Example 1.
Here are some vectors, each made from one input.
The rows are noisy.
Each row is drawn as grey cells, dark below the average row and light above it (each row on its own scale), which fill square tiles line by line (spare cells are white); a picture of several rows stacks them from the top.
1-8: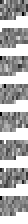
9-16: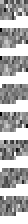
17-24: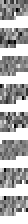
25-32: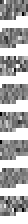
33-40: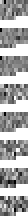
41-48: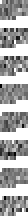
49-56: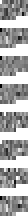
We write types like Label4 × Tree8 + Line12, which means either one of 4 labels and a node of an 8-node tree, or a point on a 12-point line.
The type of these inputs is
Bool × Bool × Bool × Bool + Unit.
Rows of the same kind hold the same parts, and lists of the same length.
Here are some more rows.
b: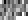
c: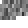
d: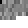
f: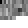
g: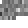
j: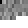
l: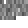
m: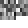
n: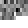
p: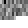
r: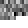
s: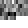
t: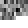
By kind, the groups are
b, c, d, f, g, j, l, m, n, p, r, t
s

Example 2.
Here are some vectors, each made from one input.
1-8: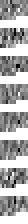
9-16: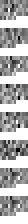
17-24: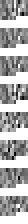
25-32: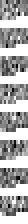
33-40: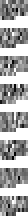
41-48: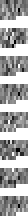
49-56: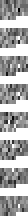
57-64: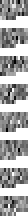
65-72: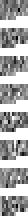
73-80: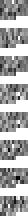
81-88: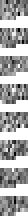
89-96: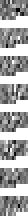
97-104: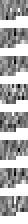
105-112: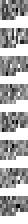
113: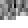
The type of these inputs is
Bool × Bool × Bool × Bool + Unit.
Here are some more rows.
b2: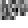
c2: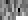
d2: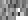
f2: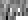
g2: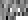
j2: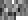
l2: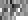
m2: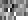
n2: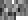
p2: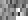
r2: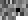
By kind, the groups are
b2, c2, d2, f2, g2, l2, m2, p2, r2
j2, n2

